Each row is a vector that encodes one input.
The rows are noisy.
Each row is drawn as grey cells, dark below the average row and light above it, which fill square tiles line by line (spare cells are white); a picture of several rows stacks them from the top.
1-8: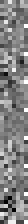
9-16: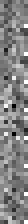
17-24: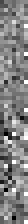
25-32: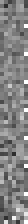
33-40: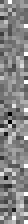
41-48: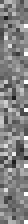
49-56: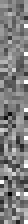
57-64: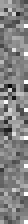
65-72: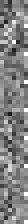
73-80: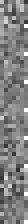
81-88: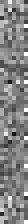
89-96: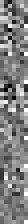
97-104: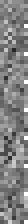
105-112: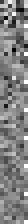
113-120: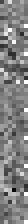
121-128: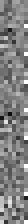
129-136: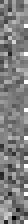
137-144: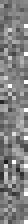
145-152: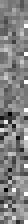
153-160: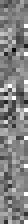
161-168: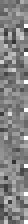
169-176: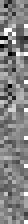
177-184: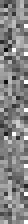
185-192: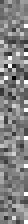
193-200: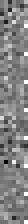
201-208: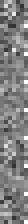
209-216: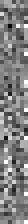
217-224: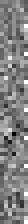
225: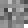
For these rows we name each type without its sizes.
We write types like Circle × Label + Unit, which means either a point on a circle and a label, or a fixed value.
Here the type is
List(Line).
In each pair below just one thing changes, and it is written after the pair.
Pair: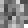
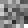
the place on the line in item 2 of the list
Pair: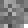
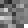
the place on the line in item 2 of the list
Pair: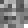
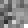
the place on the line in item 2 of the list
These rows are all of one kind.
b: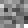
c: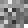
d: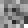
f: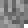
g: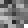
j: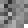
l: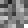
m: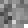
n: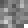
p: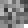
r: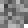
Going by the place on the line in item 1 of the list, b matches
d, j, m and r.
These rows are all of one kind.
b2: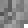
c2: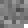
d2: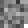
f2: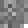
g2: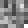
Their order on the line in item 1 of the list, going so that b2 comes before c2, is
b2, c2, f2, d2, g2.
